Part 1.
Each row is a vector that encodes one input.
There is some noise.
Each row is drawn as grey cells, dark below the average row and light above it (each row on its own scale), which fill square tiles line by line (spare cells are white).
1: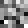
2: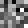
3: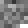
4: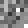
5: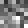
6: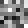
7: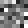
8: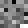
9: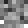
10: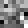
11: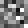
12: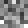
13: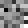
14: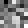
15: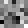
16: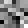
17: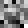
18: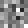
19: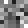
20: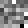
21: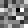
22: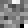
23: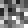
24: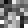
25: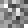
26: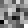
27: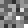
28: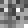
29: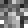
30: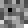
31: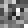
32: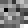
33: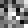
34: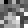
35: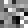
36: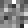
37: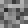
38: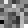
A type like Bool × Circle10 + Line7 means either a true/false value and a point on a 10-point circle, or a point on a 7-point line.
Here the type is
Bool × Bool × Bool.
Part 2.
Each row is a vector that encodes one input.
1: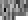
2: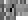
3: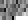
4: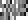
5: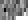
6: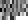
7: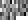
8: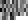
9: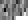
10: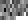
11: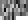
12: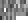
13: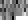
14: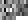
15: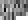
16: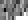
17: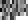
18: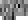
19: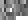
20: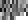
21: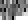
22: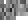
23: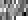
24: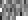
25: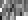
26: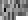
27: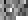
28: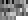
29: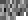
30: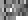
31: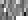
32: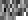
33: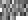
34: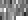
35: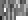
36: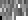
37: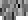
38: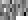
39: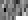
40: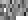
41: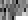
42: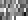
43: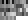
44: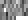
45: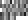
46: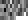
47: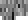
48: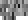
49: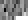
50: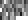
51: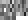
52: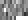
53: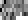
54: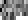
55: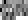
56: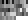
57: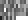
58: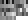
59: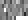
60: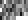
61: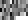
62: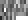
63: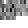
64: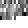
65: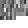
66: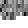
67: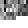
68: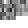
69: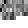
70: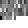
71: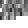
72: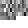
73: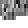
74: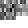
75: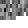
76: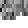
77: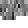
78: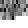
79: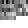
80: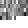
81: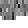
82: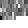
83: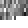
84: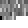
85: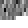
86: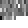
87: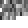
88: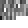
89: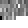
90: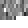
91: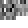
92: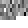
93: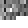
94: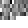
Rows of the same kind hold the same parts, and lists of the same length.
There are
2 kinds of row.
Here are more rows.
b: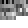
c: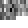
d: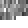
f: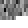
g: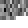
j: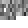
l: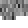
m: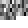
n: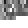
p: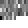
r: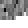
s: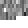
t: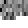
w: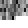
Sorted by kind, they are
b
c, d, f, g, j, l, m, n, p, r, s, t, w

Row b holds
a fixed value.
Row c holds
four true/false values.
